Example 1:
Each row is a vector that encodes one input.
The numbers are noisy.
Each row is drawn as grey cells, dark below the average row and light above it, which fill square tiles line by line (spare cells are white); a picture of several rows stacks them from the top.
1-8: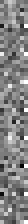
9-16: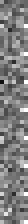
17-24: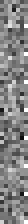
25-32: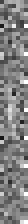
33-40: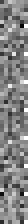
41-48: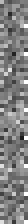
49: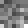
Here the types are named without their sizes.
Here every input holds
either a node of a tree, or three true/false values.
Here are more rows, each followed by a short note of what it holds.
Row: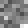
three true/false values
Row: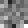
three true/false values
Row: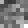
three true/false values
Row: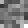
three true/false values
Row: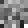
a node of a tree
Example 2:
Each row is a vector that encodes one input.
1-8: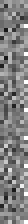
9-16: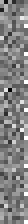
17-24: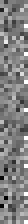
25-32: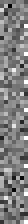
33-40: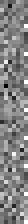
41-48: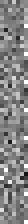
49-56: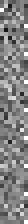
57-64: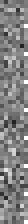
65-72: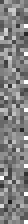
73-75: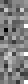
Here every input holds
a node of a 10-node tree, together with either a fixed value, or three true/false values.
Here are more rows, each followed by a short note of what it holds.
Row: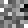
a node of a 10-node tree
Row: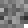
a node of a 10-node tree and three true/false values
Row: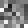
a node of a 10-node tree
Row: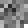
a node of a 10-node tree and three true/false values
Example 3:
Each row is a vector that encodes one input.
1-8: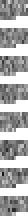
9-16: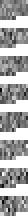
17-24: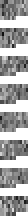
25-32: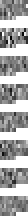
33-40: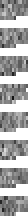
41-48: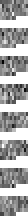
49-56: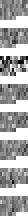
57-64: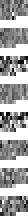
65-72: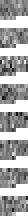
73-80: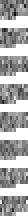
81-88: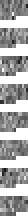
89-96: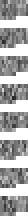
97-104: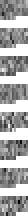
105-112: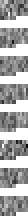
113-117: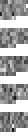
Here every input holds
either a fixed value, or a point on a 7-point line, a point on an 11-point line and a true/false value.
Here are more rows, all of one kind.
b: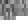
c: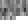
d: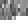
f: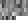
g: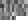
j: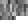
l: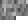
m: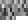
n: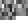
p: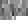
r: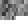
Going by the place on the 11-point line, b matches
g, l and p.
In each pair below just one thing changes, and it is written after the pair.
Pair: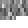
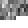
the true/false value
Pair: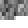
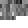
the true/false value
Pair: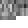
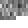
the place on the 7-point line
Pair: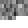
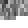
the place on the 11-point line
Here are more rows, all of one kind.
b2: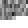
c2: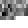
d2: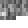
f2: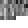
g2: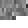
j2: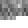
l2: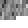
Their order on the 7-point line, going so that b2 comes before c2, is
b2, l2, d2, f2, g2, j2, c2.
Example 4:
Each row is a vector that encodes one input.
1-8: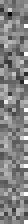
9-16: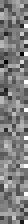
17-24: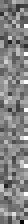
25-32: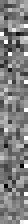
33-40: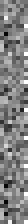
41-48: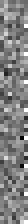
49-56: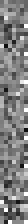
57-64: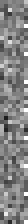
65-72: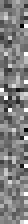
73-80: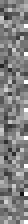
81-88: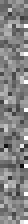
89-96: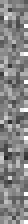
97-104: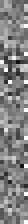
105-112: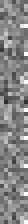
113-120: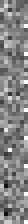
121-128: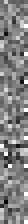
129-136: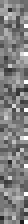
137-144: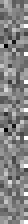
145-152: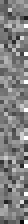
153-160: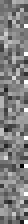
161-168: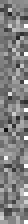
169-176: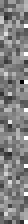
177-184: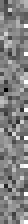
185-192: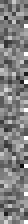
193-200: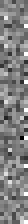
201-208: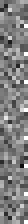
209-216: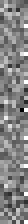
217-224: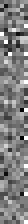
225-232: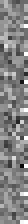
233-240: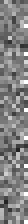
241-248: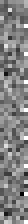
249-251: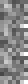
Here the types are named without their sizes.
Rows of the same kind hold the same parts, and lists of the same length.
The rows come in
3 kinds.
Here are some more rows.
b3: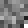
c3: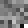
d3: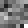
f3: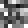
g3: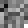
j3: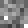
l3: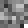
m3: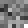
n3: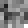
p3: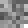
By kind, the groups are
b3, c3, d3, g3, l3, m3, n3
f3
j3, p3

